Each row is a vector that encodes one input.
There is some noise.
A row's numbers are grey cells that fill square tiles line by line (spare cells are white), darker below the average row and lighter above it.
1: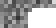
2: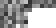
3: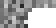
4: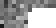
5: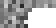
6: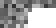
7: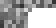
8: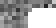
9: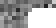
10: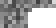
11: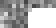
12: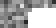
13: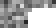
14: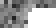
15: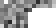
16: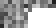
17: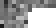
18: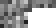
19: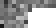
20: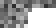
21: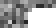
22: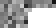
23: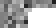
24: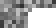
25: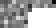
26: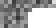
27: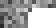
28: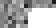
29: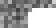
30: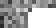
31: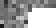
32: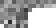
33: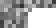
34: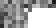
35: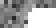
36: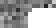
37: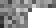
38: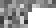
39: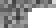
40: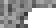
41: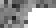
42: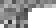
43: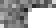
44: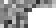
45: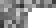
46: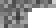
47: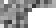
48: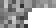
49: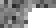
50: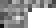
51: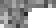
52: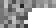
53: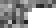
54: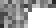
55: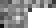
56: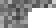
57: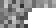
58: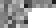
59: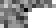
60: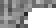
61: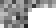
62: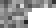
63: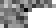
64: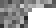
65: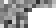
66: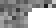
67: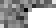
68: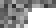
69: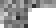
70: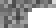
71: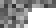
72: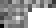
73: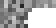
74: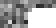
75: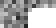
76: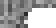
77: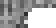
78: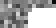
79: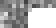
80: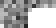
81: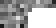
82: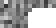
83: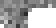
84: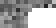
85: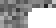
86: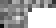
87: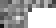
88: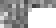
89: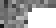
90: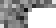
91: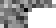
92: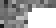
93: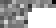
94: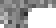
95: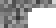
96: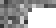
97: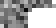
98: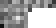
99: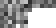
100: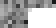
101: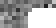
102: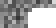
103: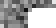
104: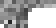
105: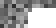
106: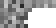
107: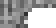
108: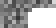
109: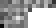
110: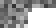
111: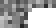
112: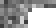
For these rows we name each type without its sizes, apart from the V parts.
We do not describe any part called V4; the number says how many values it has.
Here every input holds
a label, together with either a point on a line, or a value of V4.
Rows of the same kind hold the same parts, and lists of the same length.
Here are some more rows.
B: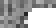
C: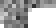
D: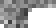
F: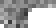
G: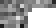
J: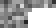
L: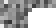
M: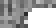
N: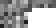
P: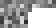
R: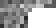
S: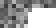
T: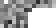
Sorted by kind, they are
B, C, D, F, L, M, T
G, J, N, P, R, S

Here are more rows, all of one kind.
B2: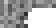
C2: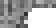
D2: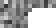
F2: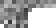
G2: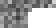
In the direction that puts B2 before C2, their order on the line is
F2, G2, B2, C2, D2.
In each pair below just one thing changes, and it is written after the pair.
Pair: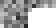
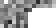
the label
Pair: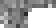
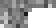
the place on the line
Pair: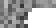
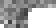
the label
